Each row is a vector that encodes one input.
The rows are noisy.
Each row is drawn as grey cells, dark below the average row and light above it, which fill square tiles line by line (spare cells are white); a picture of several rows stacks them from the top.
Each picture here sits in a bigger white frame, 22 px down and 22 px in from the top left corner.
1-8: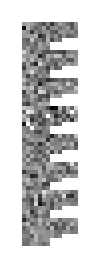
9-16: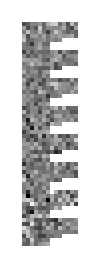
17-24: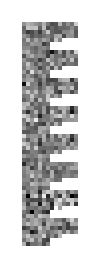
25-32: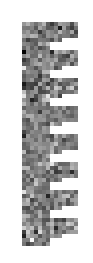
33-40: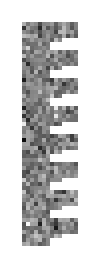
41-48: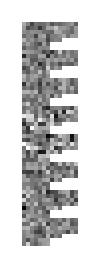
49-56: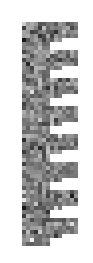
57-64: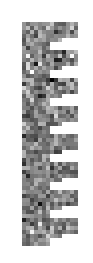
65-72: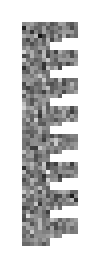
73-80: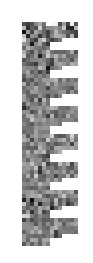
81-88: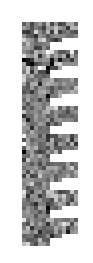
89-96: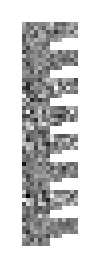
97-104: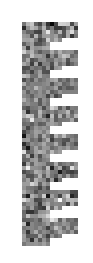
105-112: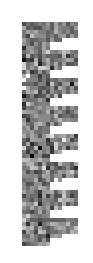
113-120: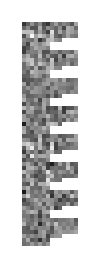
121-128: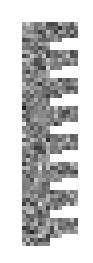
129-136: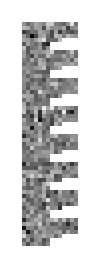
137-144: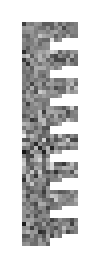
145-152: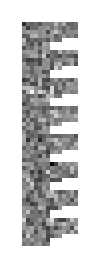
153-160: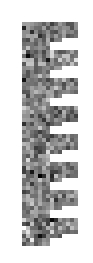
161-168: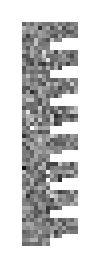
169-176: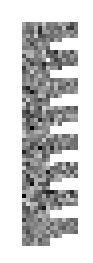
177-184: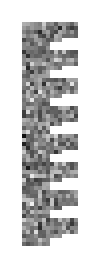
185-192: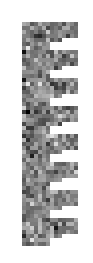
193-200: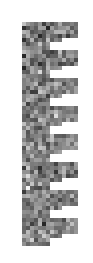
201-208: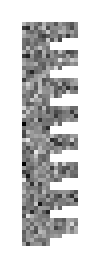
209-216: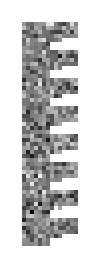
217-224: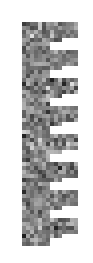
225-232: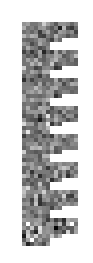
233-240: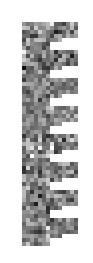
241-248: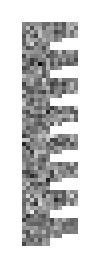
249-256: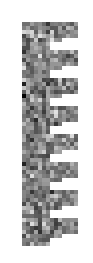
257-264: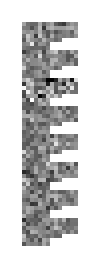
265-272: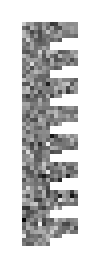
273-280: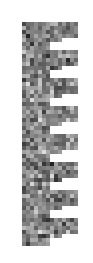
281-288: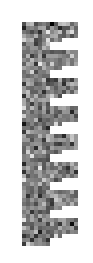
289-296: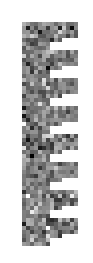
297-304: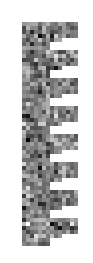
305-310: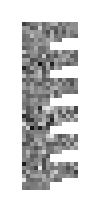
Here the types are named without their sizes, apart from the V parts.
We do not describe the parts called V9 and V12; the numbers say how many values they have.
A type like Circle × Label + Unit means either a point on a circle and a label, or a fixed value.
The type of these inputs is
Bool × (Line + V9) + V12.
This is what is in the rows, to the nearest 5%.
About 60% of them hold a true/false value, together with either a point on a line, or a value of V9. The rest hold a value of V12.
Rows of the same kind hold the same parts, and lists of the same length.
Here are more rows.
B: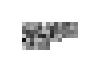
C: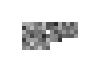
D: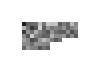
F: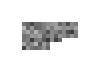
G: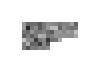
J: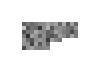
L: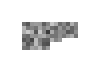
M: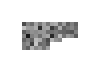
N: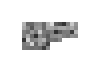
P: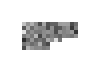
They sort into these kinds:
B, C, P
D, L, N
F, G, J, M

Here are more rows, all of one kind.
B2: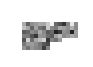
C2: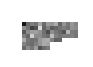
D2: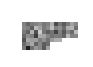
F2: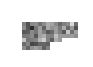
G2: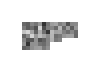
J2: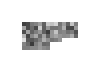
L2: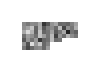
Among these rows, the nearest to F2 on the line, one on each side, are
B2 and G2.
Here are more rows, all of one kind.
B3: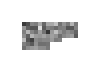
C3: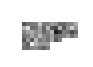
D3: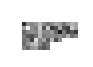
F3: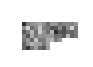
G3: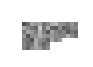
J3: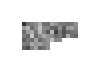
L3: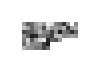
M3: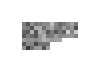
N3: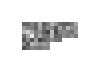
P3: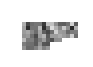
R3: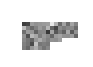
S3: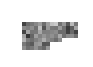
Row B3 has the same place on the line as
D3, G3 and L3.
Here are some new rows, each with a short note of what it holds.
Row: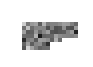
a value of V12
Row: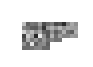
a point on a line and a true/false value
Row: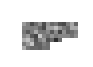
a true/false value and a value of V9
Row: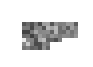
a true/false value and a value of V9
